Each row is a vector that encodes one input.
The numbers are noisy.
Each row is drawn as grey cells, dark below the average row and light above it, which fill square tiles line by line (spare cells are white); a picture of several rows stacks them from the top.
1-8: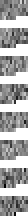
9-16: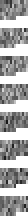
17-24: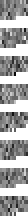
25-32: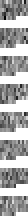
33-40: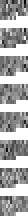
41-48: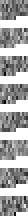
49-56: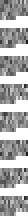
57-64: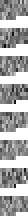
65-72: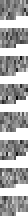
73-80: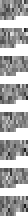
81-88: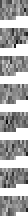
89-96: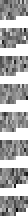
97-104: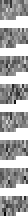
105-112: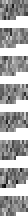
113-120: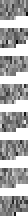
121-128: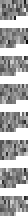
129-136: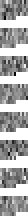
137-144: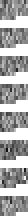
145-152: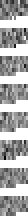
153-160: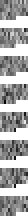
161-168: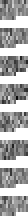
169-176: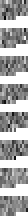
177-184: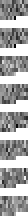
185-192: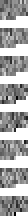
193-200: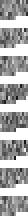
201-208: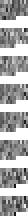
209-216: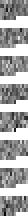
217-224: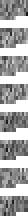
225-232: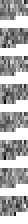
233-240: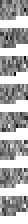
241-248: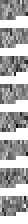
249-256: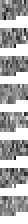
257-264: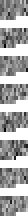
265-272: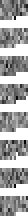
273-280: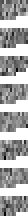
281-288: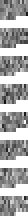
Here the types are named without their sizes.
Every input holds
a point on a line, together with either a fixed value, or three true/false values.
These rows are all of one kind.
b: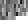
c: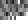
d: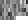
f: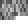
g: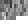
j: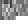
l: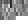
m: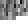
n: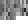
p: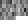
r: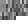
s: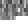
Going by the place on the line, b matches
m and s.
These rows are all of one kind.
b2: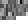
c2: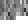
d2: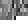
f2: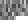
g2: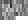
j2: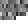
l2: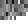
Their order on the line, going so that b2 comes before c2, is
l2, d2, j2, b2, f2, c2, g2.
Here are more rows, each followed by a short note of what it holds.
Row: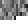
a point on a line and three true/false values
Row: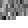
a point on a line and three true/false values
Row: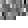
a point on a line
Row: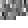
a point on a line
